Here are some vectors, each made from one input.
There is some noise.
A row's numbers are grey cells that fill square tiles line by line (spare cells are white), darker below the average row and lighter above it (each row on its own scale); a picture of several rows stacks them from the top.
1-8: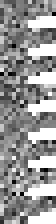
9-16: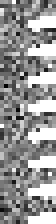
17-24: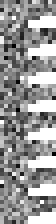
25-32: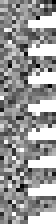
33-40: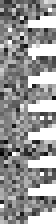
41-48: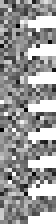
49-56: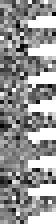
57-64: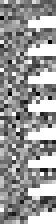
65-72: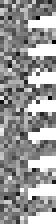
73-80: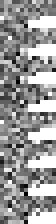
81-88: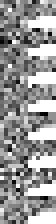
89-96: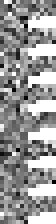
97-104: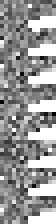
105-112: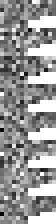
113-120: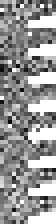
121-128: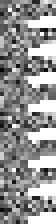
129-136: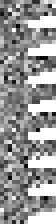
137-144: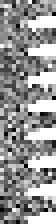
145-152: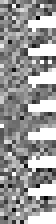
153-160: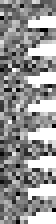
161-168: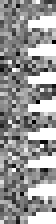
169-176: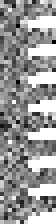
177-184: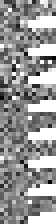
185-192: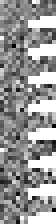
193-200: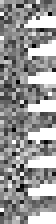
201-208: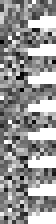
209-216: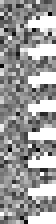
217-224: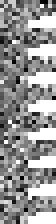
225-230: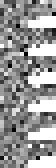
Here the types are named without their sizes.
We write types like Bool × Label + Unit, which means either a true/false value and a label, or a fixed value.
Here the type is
(Bool × Bool × Bool × Bool + Unit) × Tree + List(Line).
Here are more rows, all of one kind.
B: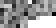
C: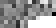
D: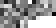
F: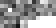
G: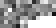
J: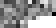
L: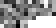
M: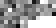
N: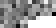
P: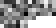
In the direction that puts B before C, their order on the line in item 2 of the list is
G, N, B, M, C, J, D, L, P, F.
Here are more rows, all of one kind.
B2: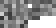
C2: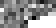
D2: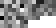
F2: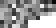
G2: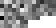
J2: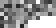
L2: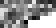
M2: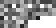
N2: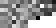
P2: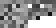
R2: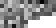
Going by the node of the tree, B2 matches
J2, M2 and P2.
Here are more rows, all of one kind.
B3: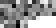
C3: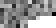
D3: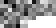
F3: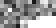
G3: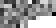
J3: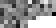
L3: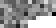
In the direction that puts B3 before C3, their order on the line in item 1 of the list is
L3, J3, B3, C3, G3, D3, F3.
